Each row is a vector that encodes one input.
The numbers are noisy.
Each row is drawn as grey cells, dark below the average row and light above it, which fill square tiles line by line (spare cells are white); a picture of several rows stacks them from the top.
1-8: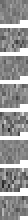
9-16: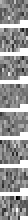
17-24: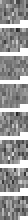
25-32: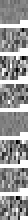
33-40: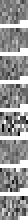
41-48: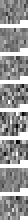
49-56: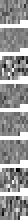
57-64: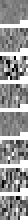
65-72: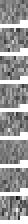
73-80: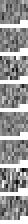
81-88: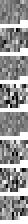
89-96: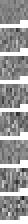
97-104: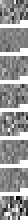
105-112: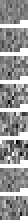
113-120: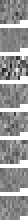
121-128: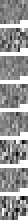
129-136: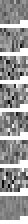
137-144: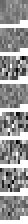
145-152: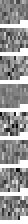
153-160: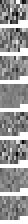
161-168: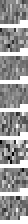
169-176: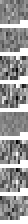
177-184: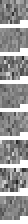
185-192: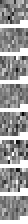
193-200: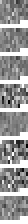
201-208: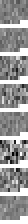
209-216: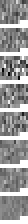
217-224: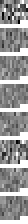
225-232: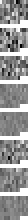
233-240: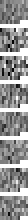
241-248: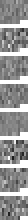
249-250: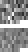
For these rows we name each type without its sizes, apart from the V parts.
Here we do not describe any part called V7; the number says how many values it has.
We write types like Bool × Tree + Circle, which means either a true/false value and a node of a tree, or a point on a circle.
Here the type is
Line × Line + List(Bool × (Line + V7)).
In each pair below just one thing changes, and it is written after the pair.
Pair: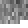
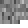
the value of V7 in item 1 of the list
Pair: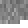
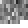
the true/false value in item 2 of the list
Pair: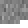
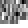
the place on the line in item 2 of the list
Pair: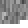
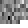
the true/false value in item 1 of the list
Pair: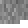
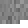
the true/false value in item 1 of the list
